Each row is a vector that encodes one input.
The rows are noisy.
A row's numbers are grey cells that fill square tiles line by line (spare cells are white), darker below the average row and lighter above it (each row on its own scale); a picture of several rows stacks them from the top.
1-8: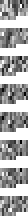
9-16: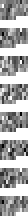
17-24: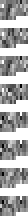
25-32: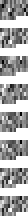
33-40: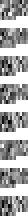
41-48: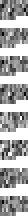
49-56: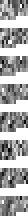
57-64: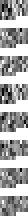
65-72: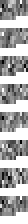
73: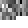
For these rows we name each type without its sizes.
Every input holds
a label and a true/false value.
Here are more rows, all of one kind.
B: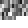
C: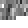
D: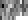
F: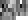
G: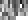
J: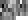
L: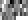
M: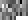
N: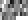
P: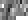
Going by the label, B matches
F and J.
